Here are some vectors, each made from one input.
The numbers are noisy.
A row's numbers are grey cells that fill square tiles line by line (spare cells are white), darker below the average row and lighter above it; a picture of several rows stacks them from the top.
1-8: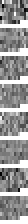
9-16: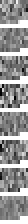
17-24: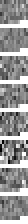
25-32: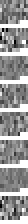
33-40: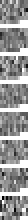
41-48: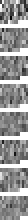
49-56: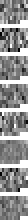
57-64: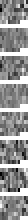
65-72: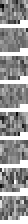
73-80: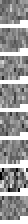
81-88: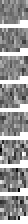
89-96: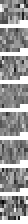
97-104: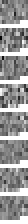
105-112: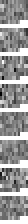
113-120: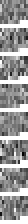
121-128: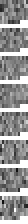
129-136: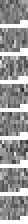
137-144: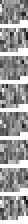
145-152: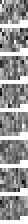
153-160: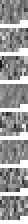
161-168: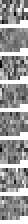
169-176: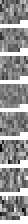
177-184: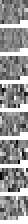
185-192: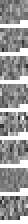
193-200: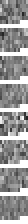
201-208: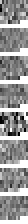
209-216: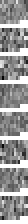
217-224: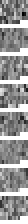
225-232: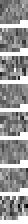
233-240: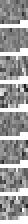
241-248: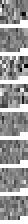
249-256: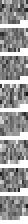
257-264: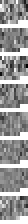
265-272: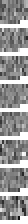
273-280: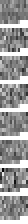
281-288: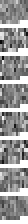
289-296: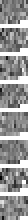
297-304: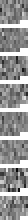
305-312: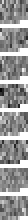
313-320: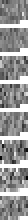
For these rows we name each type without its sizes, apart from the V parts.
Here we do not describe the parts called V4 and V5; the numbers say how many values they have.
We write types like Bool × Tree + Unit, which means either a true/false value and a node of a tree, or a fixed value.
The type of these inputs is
(Bool × V5 + Line) × (Tree + V4).
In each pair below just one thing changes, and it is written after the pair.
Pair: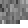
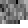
the value of V5
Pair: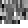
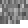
the value of V5
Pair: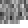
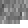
the true/false value
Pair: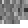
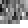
the node of the tree
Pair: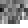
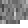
the node of the tree
